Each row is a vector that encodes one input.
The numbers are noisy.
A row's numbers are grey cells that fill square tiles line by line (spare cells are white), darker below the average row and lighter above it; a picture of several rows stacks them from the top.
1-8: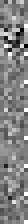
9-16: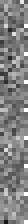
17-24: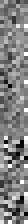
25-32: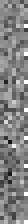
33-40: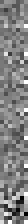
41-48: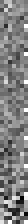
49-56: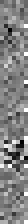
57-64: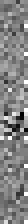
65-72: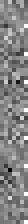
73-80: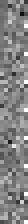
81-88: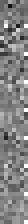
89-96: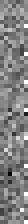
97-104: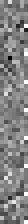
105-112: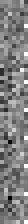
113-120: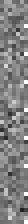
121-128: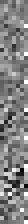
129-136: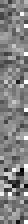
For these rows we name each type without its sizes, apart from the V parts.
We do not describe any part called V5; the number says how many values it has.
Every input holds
a list of items, each a true/false value and a value of V5.
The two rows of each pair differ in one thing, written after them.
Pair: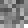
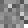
the true/false value in item 1 of the list
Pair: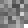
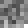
the true/false value in item 1 of the list
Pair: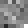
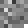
the value of V5 in item 1 of the list
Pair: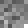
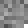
the true/false value in item 1 of the list
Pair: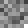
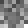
the value of V5 in item 1 of the list
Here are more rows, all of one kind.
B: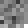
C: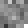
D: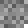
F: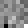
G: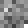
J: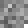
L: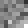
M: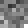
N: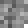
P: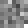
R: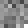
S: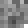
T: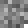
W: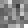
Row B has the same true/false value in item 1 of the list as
L, M and S.
